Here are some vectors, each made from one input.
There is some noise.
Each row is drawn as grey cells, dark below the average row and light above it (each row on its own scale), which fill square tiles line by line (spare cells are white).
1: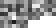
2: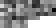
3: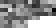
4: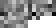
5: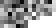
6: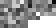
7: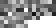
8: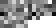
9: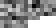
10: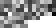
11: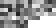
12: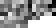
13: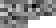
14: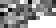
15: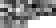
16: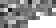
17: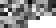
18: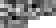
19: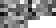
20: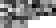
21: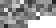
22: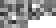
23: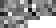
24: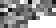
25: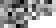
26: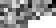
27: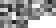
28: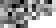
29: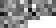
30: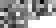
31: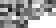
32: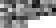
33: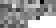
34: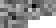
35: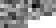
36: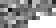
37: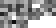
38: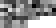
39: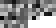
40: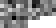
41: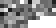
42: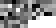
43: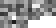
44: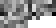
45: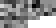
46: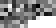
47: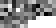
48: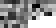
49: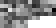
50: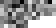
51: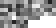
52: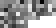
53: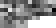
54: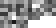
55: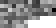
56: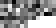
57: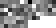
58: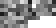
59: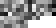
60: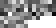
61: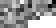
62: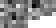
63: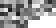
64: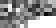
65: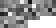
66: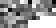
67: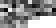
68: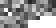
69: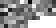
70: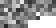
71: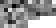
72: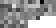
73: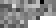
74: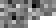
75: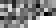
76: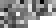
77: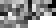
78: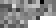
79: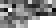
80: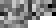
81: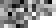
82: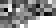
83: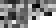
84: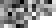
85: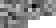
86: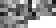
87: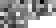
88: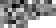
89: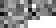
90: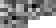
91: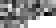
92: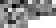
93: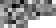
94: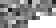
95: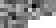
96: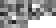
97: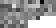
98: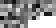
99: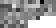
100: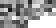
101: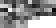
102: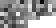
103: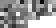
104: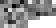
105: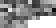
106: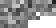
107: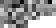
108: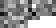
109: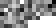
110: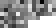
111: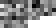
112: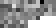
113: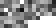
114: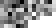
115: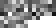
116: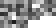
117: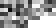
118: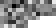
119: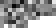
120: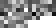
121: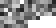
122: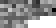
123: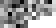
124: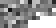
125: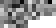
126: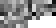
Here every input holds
a true/false value, together with a list of up to three points on a 4-point line.
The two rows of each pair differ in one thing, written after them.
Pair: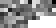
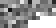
the place on the 4-point line in item 1 of the list
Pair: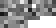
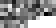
the true/false value
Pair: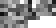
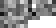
the place on the 4-point line in item 1 of the list
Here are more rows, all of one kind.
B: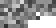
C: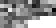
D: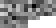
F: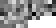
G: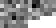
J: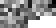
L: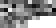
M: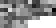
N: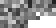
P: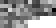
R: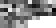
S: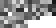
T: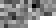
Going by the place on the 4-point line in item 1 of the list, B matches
G, N and T.
